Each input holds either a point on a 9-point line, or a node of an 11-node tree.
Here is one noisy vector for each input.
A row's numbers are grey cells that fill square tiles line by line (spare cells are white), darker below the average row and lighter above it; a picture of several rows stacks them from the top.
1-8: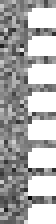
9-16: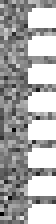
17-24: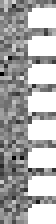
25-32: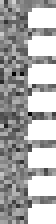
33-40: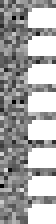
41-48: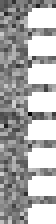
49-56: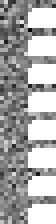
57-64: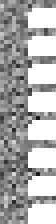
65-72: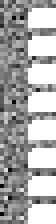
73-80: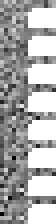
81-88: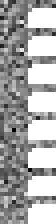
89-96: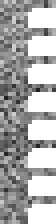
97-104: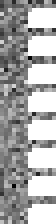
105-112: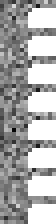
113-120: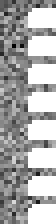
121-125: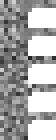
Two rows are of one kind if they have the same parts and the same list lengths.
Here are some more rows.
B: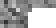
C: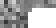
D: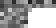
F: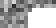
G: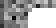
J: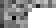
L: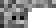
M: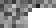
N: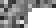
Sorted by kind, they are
B, C, F
D, G, J, L, M, N

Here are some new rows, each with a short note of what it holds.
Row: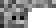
a point on a 9-point line
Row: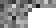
a point on a 9-point line
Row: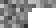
a node of an 11-node tree
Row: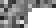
a point on a 9-point line
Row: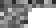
a point on a 9-point line
